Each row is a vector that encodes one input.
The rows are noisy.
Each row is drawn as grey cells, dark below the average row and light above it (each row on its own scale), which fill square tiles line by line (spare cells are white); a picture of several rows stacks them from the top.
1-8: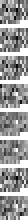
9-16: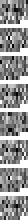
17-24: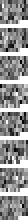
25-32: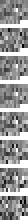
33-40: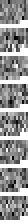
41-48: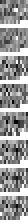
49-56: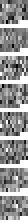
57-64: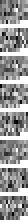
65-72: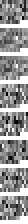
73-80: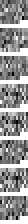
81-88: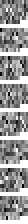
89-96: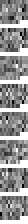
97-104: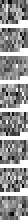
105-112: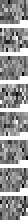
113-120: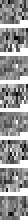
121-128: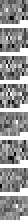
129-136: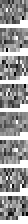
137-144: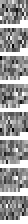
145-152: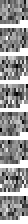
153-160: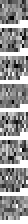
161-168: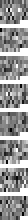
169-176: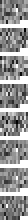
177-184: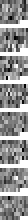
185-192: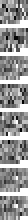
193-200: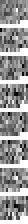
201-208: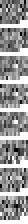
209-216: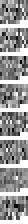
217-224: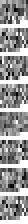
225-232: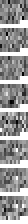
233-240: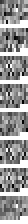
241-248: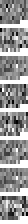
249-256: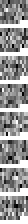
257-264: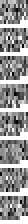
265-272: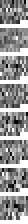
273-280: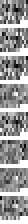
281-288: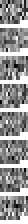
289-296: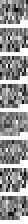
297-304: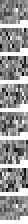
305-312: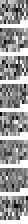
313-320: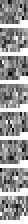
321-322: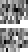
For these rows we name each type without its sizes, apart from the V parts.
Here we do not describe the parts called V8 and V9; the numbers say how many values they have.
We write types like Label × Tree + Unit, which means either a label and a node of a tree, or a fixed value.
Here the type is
(Bool × V9 + Unit) × V8 + Line.
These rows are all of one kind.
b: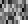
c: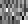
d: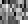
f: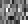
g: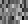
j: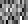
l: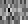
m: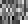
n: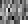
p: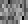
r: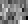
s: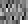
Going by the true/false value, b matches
d, g, p and r.
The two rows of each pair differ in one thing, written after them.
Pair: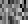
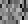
the value of V9
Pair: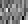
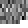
the value of V9
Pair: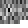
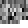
the true/false value
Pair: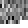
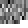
the value of V8
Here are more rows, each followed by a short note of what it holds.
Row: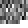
a true/false value, a value of V8 and a value of V9
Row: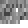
a value of V8
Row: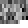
a true/false value, a value of V8 and a value of V9
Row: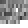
a value of V8
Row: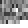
a value of V8
